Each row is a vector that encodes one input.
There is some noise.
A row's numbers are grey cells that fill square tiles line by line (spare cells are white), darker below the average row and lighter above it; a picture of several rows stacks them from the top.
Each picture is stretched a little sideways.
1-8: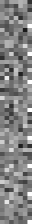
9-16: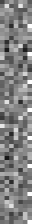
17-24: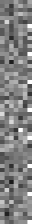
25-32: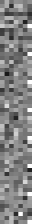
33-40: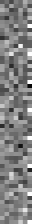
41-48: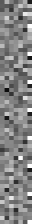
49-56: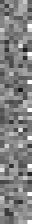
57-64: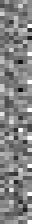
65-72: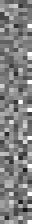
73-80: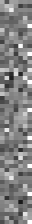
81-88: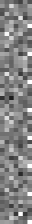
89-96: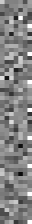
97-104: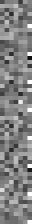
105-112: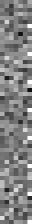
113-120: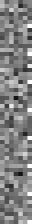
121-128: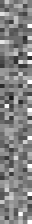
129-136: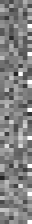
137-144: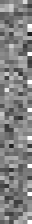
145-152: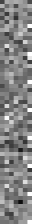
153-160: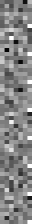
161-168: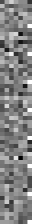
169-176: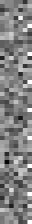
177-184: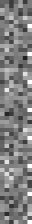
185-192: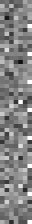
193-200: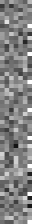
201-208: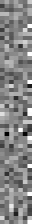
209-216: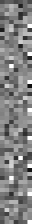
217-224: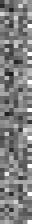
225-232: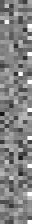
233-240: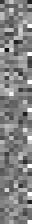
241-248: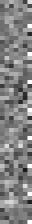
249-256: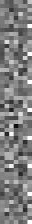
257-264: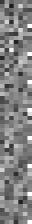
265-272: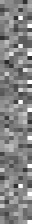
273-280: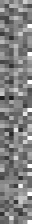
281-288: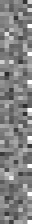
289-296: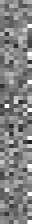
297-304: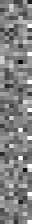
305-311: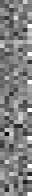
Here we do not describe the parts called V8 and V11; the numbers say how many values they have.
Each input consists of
either a point on a 10-point circle and a value of V11, or four true/false values and a value of V8.
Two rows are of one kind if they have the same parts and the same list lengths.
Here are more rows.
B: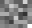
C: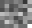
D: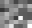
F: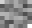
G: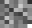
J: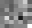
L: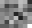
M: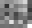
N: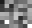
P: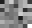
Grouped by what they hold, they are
B, C, D, F, N
G, J, L, M, P

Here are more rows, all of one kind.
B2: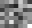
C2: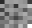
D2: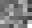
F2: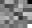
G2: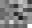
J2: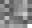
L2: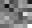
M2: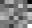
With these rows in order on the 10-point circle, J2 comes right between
C2 and D2.
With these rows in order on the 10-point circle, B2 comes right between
G2 and L2.
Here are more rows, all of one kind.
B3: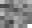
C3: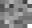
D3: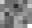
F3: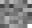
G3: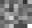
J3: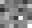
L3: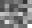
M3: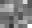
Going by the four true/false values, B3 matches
D3 and F3.
